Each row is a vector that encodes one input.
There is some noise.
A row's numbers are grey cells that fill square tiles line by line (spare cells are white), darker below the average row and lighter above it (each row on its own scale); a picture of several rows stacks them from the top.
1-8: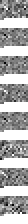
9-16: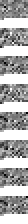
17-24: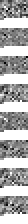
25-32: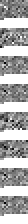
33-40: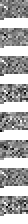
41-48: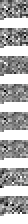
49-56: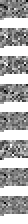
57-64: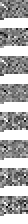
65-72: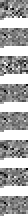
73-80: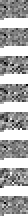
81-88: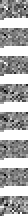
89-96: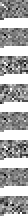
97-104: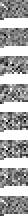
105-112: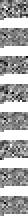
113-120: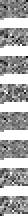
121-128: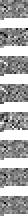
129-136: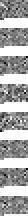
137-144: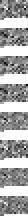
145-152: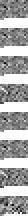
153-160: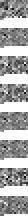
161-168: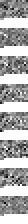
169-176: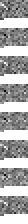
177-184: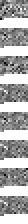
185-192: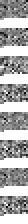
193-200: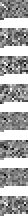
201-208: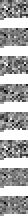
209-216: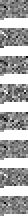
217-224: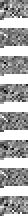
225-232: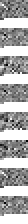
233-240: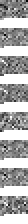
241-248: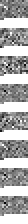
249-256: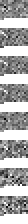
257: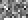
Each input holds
either a point on a 4-point line, or a point on a 10-point line.
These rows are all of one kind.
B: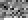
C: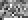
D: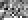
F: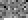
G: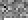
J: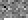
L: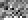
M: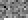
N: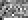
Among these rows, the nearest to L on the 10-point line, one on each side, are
B and D.
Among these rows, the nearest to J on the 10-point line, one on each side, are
G and M.
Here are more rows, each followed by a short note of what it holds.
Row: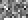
a point on a 4-point line
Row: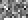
a point on a 4-point line
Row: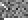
a point on a 4-point line
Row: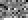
a point on a 10-point line
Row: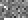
a point on a 4-point line
